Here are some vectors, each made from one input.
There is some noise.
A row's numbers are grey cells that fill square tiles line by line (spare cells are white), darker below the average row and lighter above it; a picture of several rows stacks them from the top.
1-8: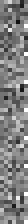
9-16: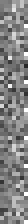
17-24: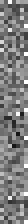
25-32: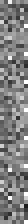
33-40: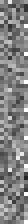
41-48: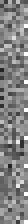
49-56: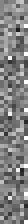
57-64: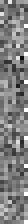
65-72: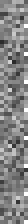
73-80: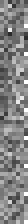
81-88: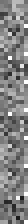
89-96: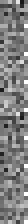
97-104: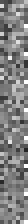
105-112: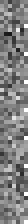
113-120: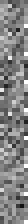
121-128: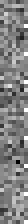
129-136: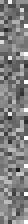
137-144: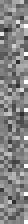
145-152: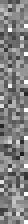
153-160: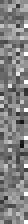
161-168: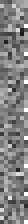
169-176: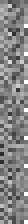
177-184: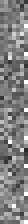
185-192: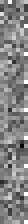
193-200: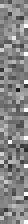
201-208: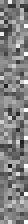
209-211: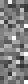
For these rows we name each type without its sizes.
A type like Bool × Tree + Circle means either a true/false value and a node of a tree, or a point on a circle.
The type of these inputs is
(Circle + Line) × Tree × (Tree + Unit).
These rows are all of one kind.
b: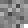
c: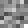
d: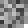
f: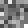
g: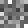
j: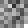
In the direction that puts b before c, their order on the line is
f, b, d, j, g, c.
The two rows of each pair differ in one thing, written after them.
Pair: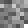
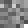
the place on the line
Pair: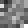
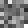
the node of the tree
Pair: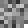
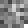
the node of the tree
